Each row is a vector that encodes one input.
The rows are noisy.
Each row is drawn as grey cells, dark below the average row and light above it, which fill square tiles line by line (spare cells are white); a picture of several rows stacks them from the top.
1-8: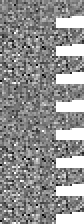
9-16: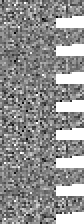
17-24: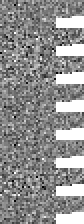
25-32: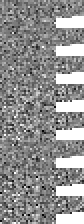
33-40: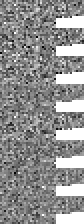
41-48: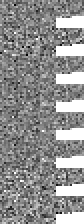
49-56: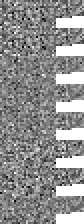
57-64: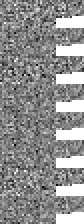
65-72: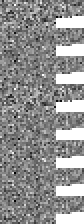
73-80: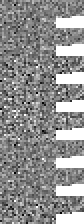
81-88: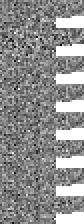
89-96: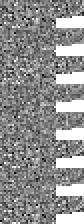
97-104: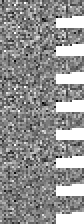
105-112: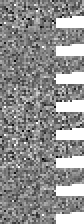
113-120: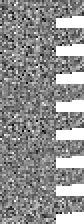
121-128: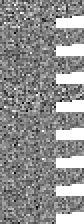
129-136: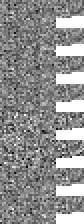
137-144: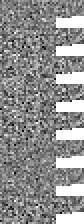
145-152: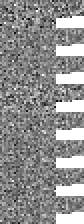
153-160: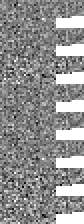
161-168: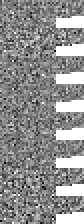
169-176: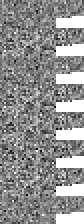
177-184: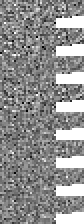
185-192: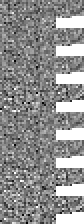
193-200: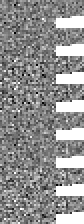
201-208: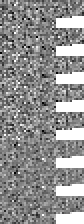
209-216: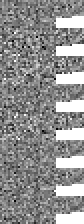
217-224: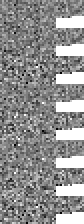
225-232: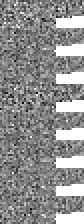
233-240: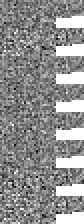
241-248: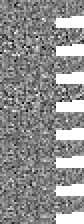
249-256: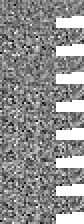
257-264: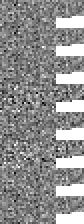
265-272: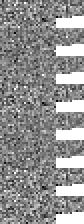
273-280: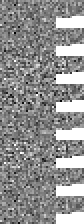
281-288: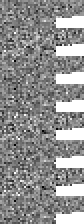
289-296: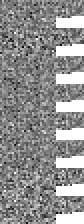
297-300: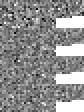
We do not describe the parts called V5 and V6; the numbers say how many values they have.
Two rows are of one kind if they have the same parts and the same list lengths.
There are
3 kinds of row.
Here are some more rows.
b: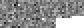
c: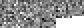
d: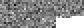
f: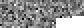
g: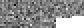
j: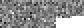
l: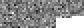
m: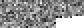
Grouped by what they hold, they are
b, g, l
c, f, m
d, j

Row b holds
a point on a 7-point line, a point on a 9-point line, a node of an 11-node tree and a value of V6.
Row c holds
four true/false values.
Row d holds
a point on a 9-point line, a node of an 11-node tree and a value of V5.
